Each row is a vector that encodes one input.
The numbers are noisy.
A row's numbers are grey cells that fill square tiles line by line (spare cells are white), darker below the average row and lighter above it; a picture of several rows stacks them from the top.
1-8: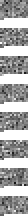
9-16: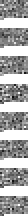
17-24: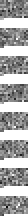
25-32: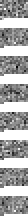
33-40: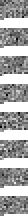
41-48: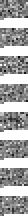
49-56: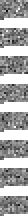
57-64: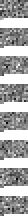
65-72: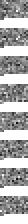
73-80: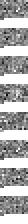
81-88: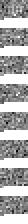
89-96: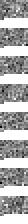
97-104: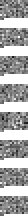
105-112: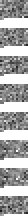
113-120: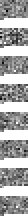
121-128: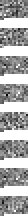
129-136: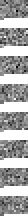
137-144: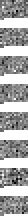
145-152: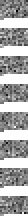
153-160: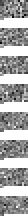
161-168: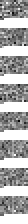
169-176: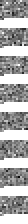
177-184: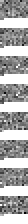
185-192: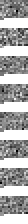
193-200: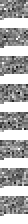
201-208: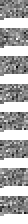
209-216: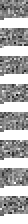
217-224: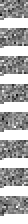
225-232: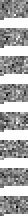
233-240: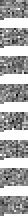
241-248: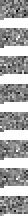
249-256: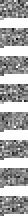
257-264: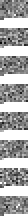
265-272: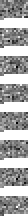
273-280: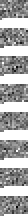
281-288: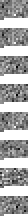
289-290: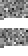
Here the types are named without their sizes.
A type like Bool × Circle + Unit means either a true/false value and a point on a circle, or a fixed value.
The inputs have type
Bool × Bool × Bool × Bool + Circle × Circle.
